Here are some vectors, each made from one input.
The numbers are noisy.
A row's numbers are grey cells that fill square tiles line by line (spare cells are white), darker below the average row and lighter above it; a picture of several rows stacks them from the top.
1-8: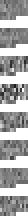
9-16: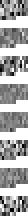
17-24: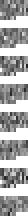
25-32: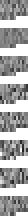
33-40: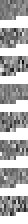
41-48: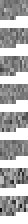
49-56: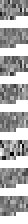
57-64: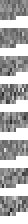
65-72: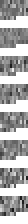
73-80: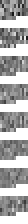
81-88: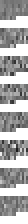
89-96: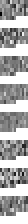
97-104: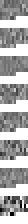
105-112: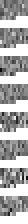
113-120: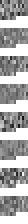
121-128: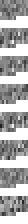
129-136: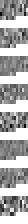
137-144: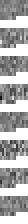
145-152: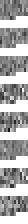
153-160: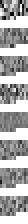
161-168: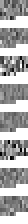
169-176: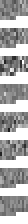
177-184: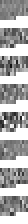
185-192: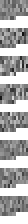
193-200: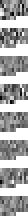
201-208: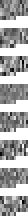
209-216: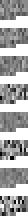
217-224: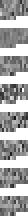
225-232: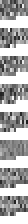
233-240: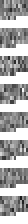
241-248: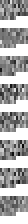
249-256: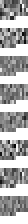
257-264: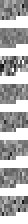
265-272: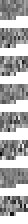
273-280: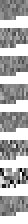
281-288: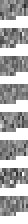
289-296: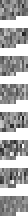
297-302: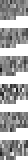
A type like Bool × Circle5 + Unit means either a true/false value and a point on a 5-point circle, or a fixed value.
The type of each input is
(Bool × Bool × Bool + Line7) × Line7 × Line7 + Line10.
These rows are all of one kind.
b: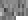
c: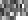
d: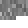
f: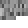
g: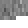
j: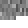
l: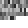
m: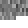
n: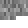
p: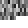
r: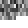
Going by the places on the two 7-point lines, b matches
f and n.
